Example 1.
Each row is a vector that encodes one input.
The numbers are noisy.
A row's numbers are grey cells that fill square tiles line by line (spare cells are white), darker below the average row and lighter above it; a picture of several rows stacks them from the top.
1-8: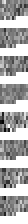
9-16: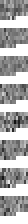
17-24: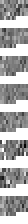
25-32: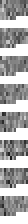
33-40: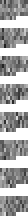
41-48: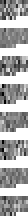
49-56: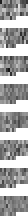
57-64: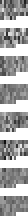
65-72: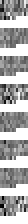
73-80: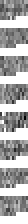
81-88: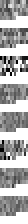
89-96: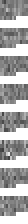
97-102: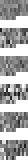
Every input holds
either a fixed value, or five true/false values.
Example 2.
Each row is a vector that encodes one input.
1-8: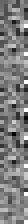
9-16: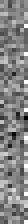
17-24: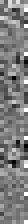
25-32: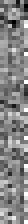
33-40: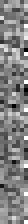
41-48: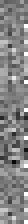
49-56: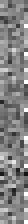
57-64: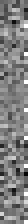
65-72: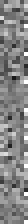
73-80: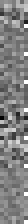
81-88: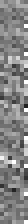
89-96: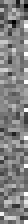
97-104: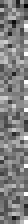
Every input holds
a node of a 13-node tree.
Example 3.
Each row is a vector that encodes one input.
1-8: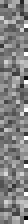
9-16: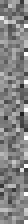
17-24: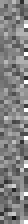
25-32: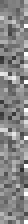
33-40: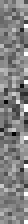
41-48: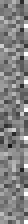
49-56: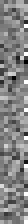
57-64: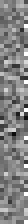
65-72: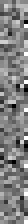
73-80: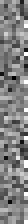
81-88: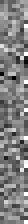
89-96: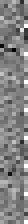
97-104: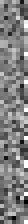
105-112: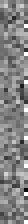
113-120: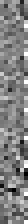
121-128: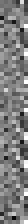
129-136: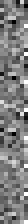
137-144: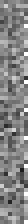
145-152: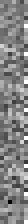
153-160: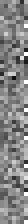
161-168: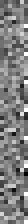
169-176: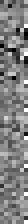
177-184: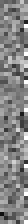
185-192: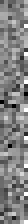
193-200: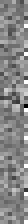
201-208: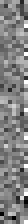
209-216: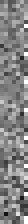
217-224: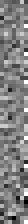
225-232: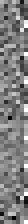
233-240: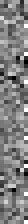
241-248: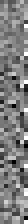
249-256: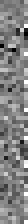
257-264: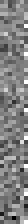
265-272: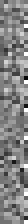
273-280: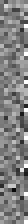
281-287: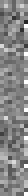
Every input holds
a node of an 18-node tree.
